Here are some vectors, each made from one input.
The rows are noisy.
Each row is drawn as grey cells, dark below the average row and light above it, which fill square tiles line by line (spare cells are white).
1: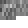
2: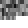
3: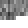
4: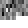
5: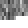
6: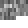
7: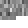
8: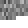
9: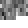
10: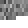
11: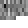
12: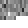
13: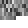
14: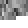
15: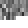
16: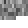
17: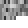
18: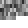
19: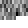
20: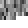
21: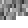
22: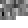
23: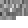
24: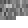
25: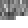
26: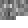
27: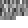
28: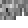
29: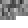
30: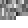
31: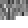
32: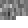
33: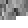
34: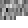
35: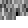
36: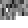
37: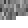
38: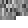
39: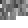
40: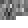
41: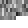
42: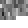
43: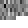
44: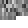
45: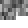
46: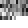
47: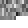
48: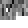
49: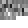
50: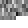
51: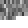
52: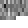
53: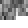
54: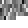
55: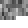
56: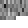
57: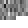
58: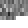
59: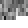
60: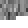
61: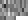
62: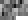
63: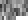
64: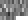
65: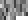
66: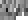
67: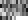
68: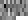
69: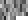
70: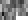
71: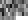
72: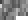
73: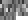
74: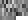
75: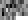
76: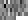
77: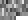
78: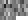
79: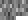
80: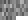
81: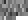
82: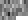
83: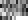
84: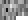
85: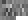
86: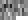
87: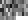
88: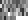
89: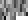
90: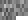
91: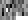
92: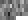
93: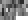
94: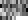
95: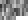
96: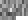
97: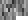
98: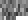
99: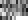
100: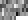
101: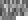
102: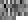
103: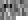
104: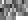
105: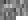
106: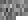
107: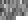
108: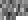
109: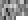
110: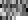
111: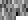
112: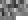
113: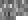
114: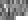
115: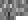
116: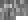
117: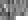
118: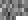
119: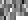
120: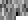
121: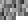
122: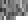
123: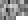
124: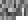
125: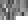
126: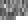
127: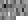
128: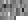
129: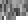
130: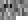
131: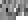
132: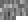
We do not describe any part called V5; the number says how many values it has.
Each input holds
a list of up to two items, each a true/false value and a value of V5.
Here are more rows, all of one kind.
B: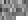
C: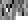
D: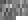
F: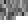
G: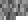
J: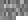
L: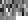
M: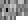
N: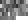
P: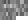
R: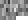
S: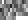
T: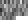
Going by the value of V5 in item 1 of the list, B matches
C, F, L and S.
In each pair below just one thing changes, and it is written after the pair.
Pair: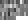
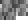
the true/false value in item 1 of the list
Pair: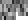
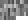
the true/false value in item 1 of the list
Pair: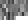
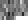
the value of V5 in item 2 of the list
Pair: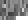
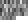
the value of V5 in item 2 of the list
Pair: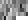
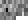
the true/false value in item 1 of the list
